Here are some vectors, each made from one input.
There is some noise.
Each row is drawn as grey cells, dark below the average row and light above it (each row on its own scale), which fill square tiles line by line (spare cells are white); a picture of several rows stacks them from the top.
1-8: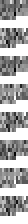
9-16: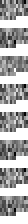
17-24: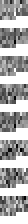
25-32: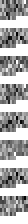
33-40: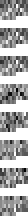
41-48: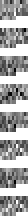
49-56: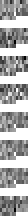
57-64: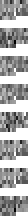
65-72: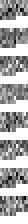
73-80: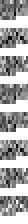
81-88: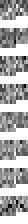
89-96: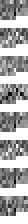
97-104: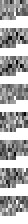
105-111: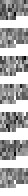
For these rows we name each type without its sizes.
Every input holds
three true/false values.
